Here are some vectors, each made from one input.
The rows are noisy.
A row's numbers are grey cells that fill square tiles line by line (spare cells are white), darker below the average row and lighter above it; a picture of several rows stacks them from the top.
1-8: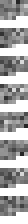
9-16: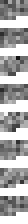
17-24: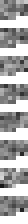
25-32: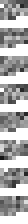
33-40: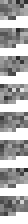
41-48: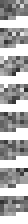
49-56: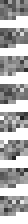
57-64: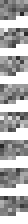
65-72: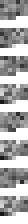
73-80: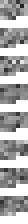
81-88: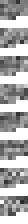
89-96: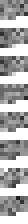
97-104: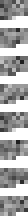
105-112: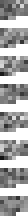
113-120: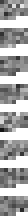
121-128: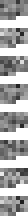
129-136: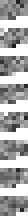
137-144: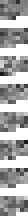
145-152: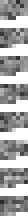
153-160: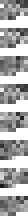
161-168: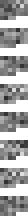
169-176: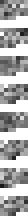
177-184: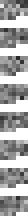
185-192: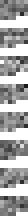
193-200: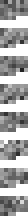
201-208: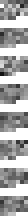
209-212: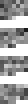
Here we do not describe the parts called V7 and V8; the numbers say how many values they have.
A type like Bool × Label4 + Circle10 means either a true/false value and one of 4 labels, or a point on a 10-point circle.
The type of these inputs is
Bool × V7 × V8 + Tree9.
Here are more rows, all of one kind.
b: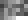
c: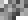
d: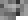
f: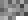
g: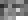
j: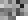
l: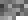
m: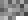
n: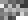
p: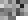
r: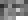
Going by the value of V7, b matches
d, j and p.
